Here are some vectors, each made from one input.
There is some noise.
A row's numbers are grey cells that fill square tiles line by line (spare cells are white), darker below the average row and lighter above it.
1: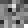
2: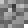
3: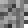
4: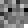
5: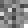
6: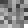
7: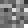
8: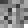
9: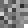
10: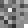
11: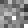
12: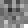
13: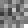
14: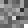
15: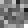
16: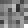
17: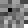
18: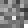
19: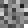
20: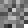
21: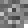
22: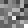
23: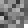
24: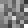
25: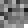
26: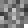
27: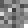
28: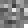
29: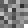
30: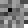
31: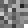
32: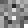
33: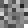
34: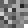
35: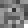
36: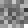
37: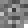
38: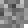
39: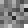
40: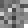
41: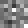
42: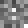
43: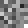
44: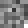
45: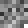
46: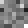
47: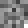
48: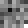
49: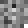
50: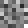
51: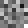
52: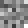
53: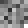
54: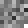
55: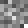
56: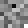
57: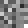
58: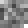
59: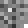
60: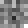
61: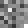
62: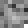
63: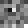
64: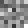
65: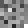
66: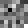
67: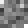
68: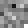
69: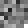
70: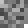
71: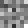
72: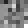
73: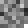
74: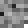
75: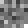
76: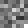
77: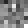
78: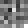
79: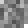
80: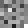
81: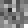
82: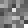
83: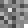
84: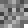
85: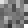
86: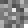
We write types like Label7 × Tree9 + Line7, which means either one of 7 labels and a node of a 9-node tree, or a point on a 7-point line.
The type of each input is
List2(Line5) × Tree8.
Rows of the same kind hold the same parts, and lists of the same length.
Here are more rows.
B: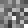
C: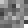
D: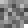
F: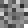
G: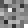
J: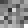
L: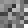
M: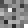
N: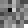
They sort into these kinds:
B, C, D, L
F, G, M
J, N

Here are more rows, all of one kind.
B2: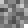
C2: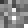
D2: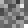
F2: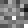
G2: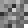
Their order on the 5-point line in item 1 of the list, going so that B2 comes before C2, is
B2, D2, G2, C2, F2.
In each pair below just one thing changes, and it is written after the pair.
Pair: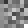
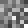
the node of the tree
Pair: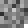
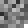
the place on the 5-point line in item 2 of the list
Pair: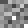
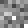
the place on the 5-point line in item 2 of the list
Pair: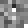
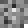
the place on the 5-point line in item 2 of the list
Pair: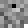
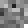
the node of the tree
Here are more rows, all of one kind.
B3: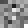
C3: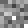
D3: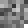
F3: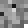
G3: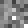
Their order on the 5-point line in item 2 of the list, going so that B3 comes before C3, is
B3, D3, C3, F3, G3.
